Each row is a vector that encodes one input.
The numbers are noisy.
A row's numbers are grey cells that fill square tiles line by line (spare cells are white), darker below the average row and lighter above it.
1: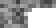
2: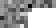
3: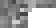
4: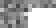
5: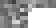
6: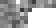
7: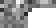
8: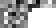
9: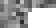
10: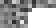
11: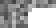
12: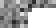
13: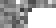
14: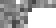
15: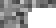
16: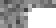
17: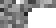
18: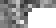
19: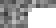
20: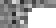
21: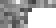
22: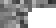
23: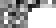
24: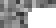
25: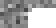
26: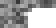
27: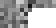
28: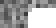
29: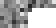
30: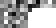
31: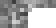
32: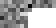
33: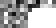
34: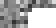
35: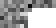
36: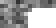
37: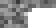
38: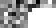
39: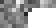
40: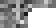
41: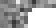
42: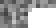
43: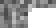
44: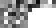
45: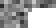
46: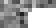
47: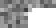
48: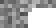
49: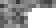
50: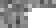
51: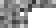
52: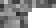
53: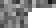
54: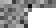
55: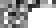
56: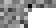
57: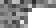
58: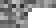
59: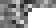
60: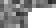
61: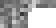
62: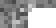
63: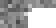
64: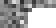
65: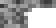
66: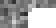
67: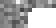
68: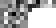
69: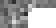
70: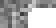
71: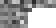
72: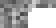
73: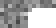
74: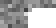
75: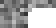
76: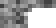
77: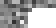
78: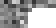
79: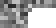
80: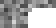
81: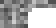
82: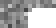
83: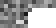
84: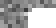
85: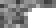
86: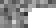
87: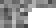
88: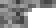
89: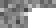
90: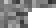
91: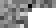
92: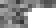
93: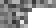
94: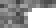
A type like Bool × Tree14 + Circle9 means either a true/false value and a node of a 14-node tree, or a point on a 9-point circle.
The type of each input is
List2(Circle6).
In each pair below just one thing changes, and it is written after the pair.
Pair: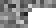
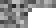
the place on the 6-point circle in item 2 of the list
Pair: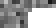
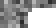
the place on the 6-point circle in item 2 of the list
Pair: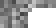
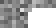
the place on the 6-point circle in item 2 of the list
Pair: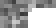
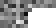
the place on the 6-point circle in item 1 of the list
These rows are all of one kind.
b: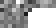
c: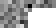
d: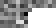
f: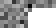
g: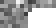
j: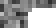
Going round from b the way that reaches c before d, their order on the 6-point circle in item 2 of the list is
b, g, c, d, j, f.
